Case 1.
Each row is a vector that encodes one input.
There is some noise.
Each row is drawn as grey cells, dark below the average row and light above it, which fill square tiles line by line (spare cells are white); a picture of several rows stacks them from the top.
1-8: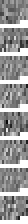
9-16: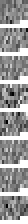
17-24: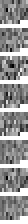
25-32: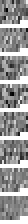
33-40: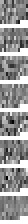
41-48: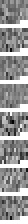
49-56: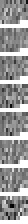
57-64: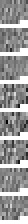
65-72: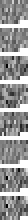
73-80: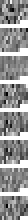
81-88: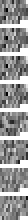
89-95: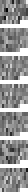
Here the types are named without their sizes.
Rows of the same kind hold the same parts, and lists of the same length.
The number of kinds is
2.
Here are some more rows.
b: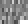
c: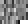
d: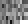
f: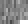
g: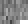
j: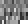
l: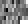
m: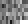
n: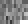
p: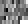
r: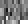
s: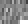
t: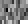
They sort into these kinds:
b, d, f, g, m, n, s
c, j, l, p, r, t

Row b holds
a node of a tree.
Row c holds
a point on a line.
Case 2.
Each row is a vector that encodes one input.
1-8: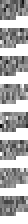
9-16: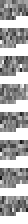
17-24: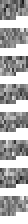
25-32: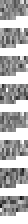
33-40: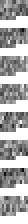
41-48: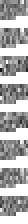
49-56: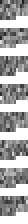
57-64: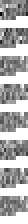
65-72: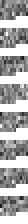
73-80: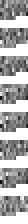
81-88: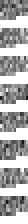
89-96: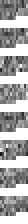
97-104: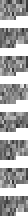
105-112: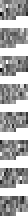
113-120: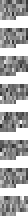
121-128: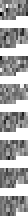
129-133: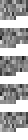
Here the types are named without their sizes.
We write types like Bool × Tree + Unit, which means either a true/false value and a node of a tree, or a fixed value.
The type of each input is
(Circle + Unit) × Label.
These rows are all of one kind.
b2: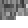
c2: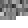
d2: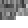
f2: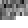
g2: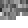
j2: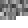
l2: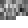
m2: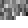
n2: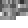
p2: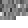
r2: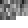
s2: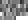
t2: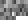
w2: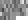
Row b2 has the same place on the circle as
c2, d2 and j2.
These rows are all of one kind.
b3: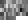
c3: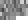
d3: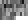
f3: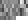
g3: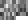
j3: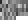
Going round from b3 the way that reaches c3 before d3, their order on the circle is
b3, f3, j3, c3, d3, g3.
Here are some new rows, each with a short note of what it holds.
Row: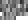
a point on a circle and a label
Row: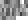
a label
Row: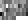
a label
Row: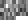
a point on a circle and a label
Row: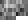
a point on a circle and a label
